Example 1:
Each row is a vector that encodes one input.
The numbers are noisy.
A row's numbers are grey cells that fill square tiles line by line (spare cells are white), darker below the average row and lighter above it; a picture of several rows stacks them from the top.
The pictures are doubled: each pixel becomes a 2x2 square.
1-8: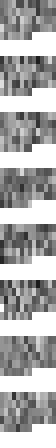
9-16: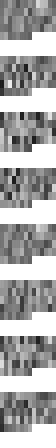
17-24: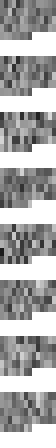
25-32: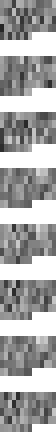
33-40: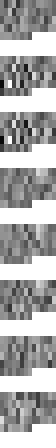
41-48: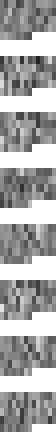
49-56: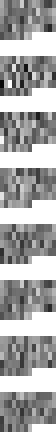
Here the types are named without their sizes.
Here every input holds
a point on a line.
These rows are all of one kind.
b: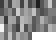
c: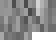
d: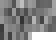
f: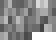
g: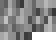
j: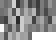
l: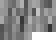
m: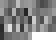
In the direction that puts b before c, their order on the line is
b, j, g, f, c, l, d, m.
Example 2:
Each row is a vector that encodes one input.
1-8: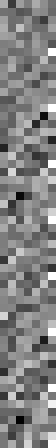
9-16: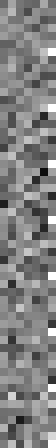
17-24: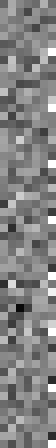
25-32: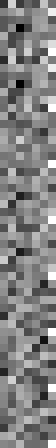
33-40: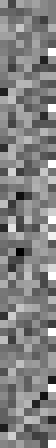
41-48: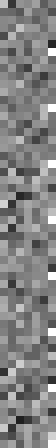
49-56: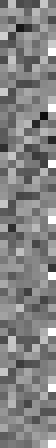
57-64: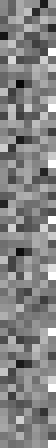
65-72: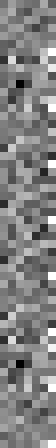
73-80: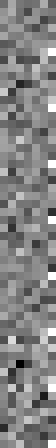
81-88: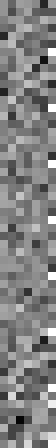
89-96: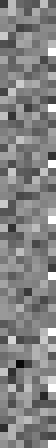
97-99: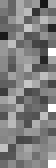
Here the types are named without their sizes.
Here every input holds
a point on a line.
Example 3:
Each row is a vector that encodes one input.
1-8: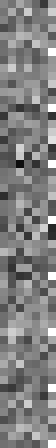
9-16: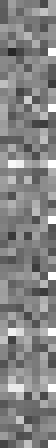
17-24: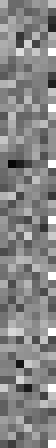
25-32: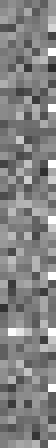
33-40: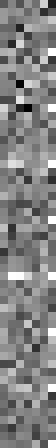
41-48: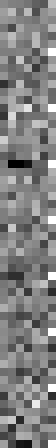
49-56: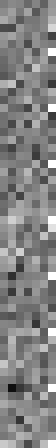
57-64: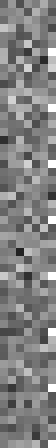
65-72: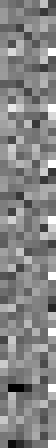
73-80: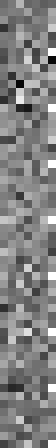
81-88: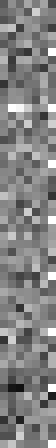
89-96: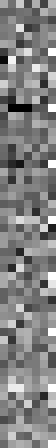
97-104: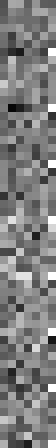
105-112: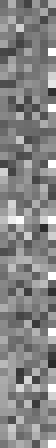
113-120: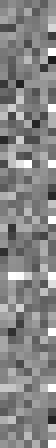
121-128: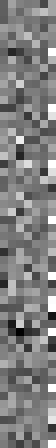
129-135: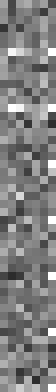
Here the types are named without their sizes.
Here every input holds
four true/false values.
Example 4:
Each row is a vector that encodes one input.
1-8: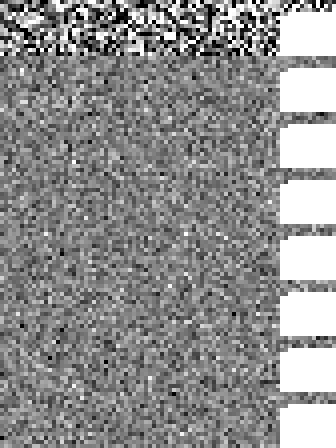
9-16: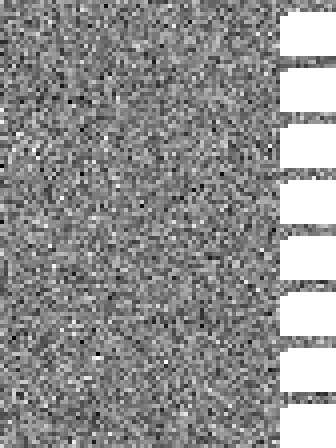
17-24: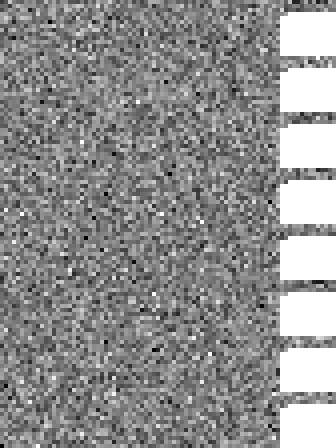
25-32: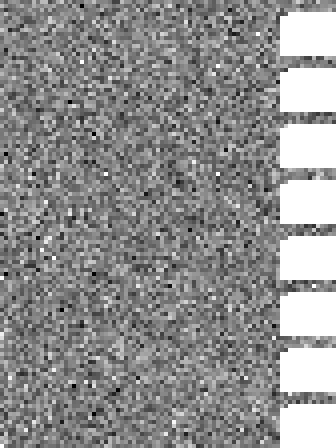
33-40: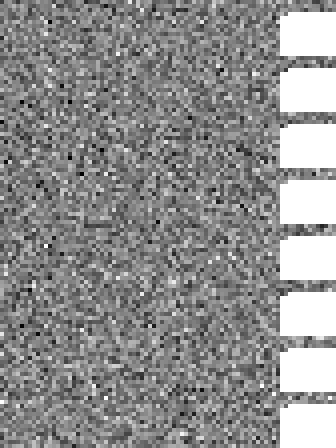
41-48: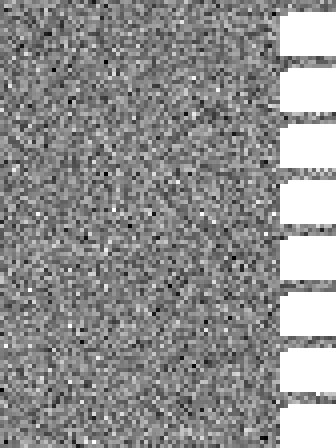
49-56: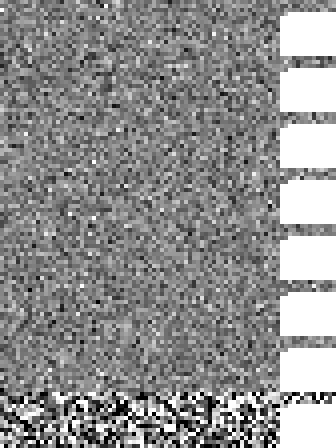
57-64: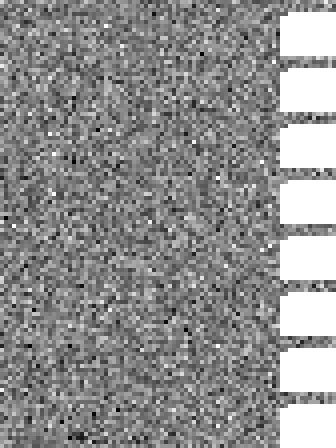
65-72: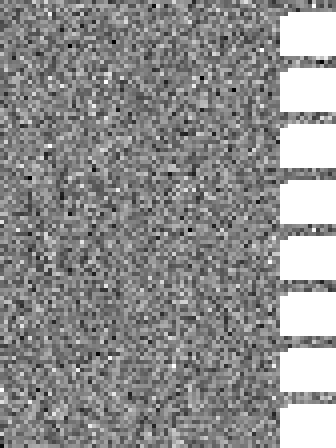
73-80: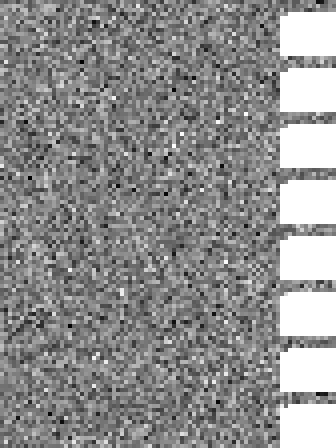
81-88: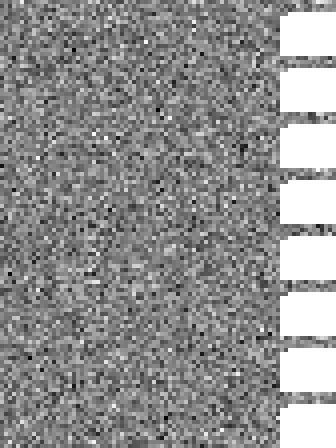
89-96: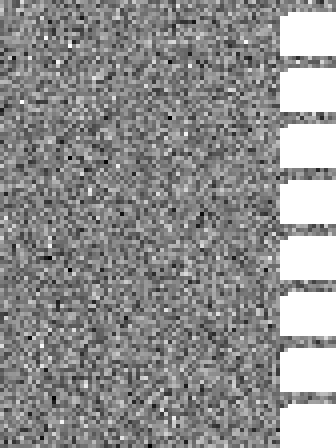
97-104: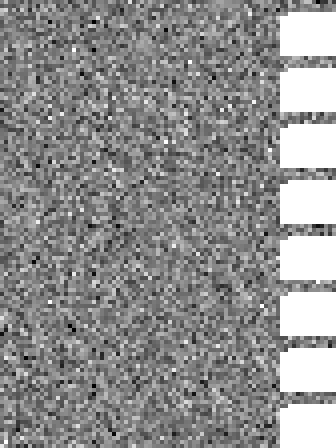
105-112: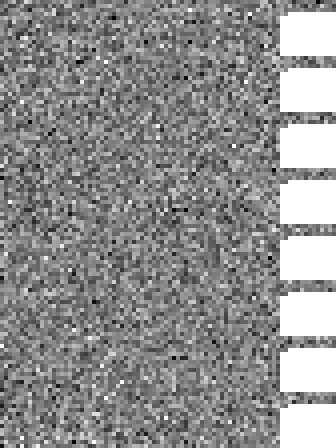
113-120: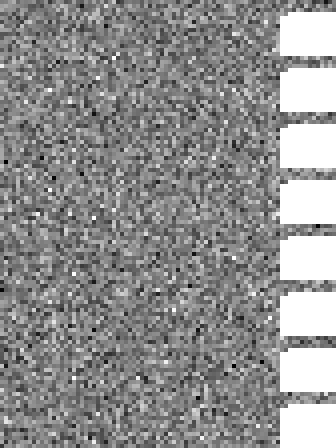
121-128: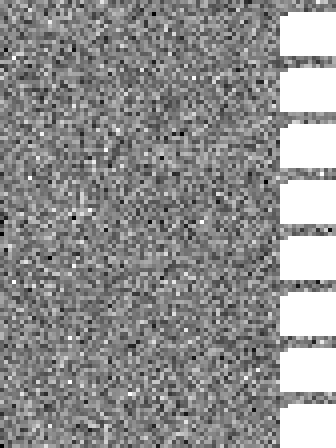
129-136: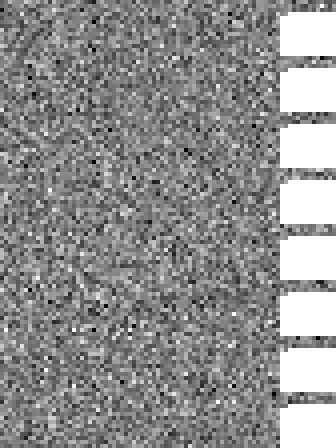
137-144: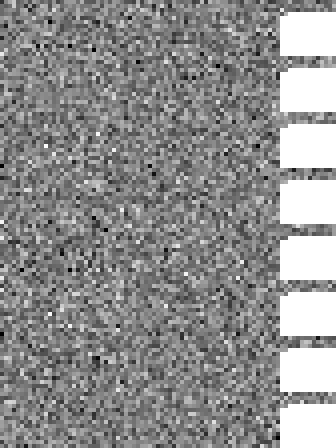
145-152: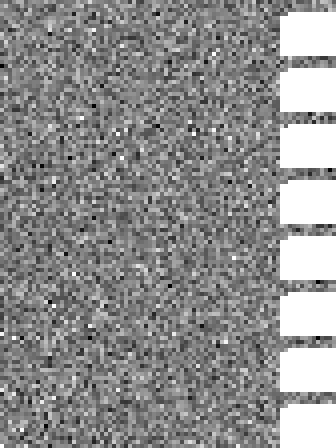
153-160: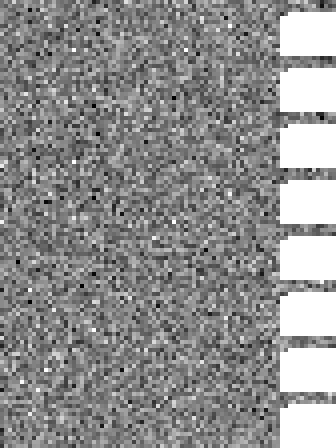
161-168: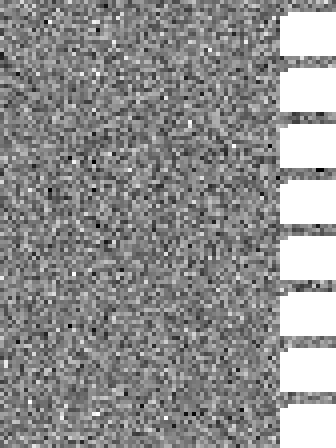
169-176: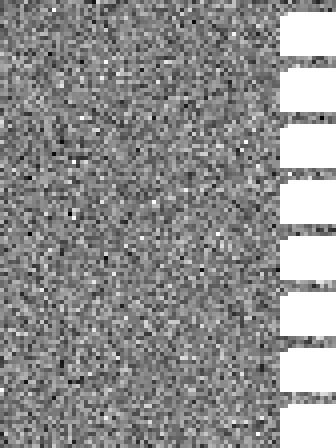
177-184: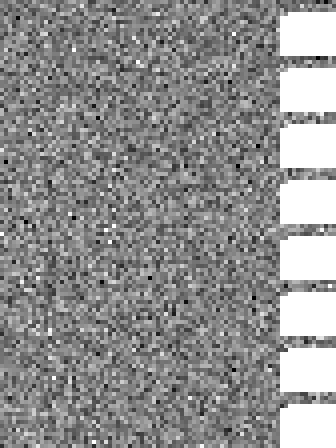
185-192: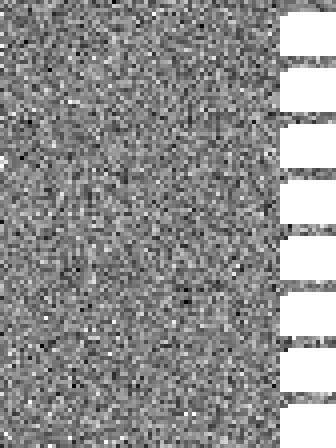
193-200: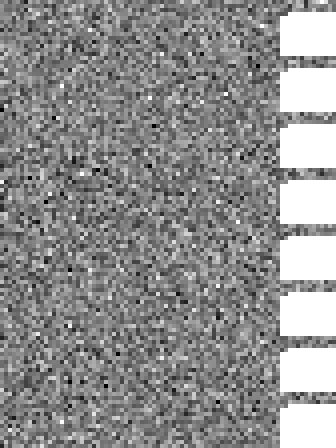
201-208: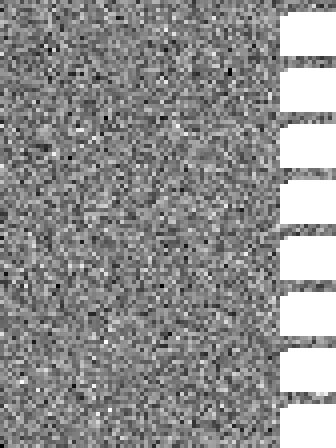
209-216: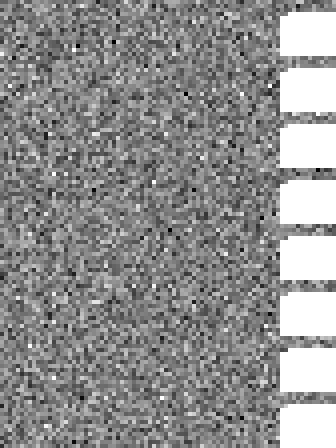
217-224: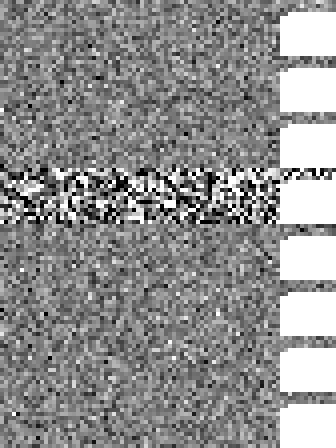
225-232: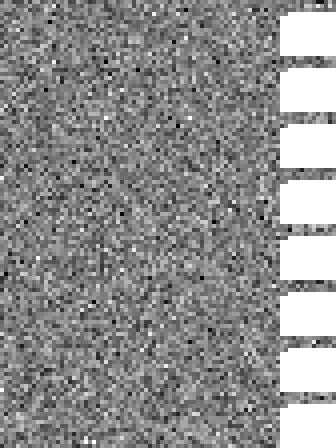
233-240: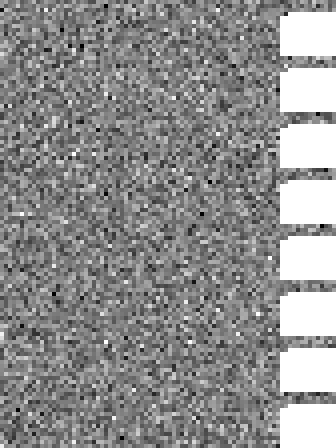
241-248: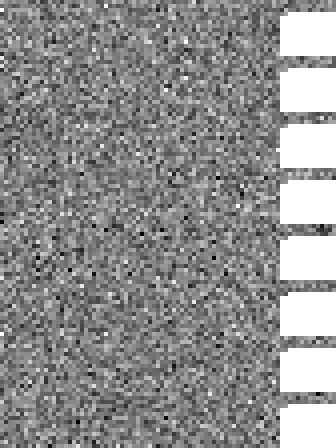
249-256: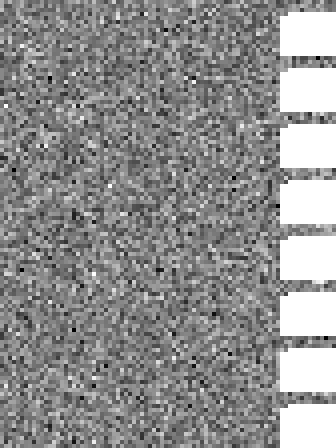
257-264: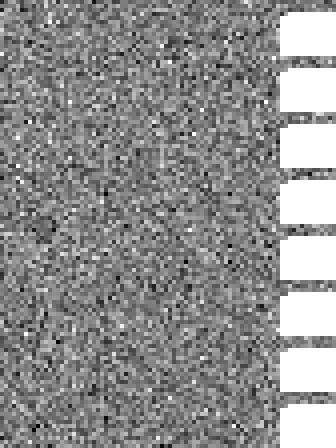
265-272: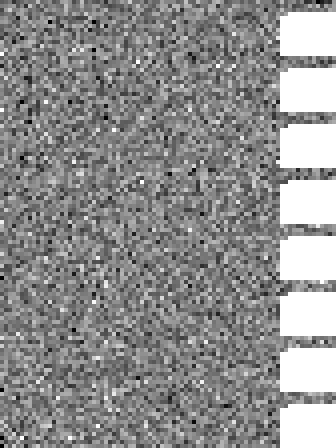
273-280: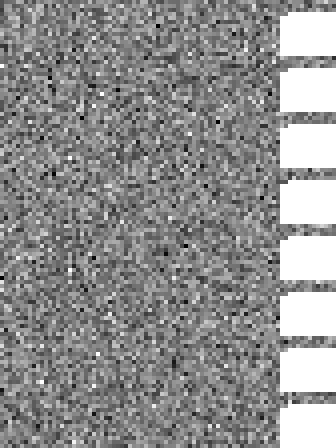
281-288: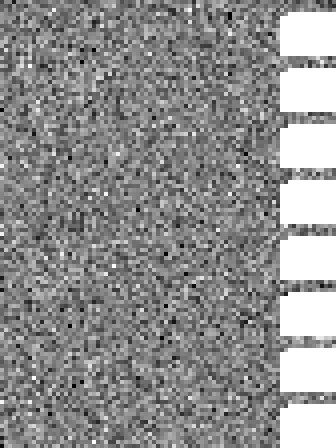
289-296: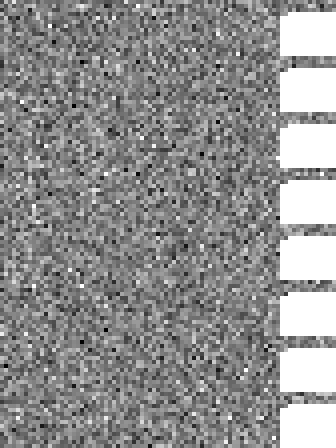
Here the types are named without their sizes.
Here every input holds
either a fixed value, or four true/false values.
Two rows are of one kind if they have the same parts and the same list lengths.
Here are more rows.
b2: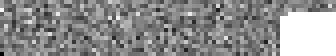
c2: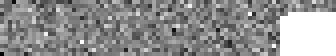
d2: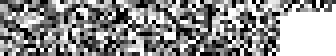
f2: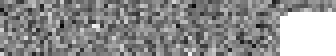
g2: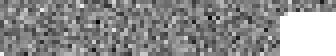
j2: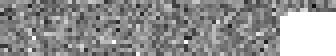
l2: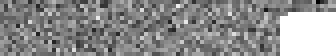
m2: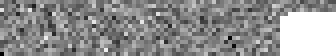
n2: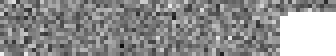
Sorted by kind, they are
b2, c2, f2, g2, j2, l2, m2, n2
d2

